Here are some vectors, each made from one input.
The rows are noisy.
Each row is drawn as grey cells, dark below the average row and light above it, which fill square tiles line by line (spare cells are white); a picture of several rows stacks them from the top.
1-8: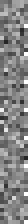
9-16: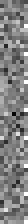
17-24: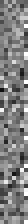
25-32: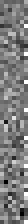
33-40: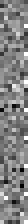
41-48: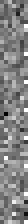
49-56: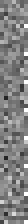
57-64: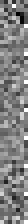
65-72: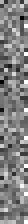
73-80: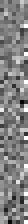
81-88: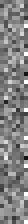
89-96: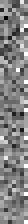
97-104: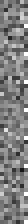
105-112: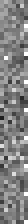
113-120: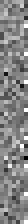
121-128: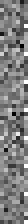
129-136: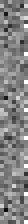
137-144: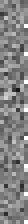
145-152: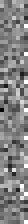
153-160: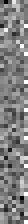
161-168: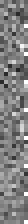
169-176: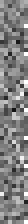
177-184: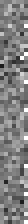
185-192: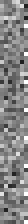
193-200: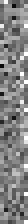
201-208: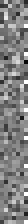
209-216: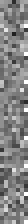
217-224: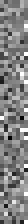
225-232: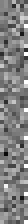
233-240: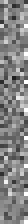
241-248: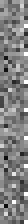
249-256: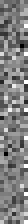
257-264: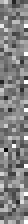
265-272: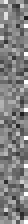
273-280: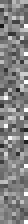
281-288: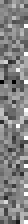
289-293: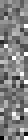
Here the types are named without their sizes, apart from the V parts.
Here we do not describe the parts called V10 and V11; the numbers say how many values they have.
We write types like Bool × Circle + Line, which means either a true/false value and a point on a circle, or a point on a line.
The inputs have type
Label × Label + (Line + V11) × V10.
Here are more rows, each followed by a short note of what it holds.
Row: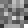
a value of V10 and a value of V11
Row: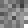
a point on a line and a value of V10
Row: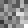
two labels
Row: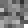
a point on a line and a value of V10
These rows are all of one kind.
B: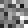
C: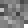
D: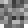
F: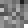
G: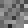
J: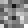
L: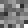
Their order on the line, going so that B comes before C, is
B, G, L, C, F, J, D.
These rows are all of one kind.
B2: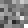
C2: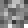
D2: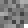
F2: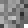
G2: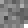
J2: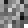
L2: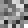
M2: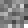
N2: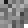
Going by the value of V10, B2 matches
C2, D2 and N2.
